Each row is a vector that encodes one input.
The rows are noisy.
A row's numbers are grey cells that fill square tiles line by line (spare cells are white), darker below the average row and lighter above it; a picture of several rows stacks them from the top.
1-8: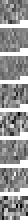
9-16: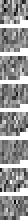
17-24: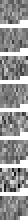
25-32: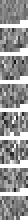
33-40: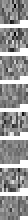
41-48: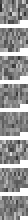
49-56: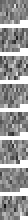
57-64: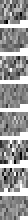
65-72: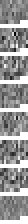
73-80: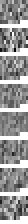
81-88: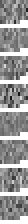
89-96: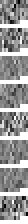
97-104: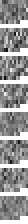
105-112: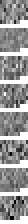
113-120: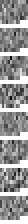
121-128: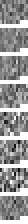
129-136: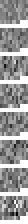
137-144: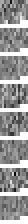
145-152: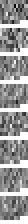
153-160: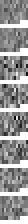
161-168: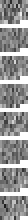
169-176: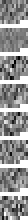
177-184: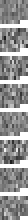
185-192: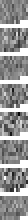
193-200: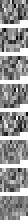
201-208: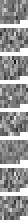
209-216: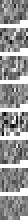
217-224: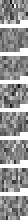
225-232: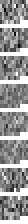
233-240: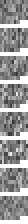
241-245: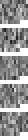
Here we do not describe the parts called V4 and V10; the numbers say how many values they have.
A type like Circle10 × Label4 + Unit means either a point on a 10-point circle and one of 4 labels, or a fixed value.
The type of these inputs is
(Line7 + V10) × V4 + List2(Bool × Line5).
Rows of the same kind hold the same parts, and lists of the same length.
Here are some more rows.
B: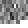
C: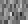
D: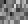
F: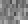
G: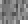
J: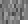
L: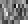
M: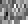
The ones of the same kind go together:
B
C, F
D
G, J, M
L

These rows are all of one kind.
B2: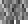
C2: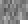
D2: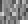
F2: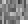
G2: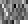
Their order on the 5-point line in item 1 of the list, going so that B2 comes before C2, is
B2, D2, G2, C2, F2.
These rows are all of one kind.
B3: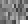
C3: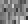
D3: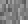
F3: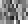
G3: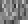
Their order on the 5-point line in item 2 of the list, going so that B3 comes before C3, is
B3, C3, F3, D3, G3.
